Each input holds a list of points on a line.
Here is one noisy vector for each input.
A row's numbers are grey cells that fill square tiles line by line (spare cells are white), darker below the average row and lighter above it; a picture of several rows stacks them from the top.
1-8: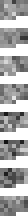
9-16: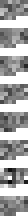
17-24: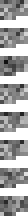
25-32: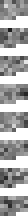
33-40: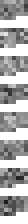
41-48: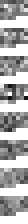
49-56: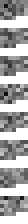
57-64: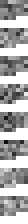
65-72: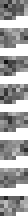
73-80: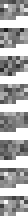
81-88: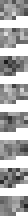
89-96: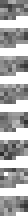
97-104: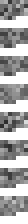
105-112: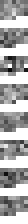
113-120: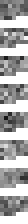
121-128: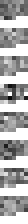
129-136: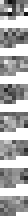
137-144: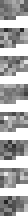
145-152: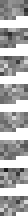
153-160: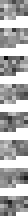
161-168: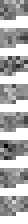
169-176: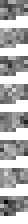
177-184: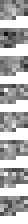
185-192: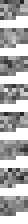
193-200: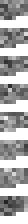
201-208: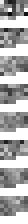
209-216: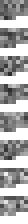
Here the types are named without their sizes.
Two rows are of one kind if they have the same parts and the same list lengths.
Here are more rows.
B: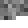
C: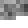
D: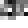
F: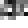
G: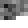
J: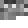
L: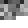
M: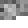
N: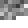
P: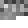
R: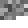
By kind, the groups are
B, C, J, M, P
D, F
G, L, N, R

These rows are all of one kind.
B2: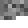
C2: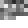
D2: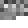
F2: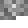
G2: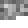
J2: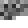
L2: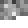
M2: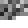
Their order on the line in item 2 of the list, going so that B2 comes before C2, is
B2, D2, L2, F2, G2, M2, J2, C2.
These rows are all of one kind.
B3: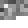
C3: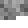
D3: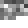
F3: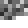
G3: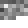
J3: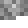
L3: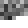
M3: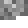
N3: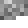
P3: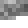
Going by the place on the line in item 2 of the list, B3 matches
C3, G3 and J3.
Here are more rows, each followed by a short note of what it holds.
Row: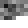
a list of one item
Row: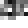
the empty list
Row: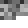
a list of one item
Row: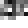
the empty list
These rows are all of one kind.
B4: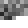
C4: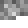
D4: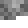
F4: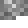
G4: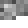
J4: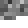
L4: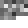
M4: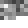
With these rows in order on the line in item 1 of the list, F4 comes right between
C4 and D4.
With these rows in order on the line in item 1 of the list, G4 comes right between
C4 and M4.
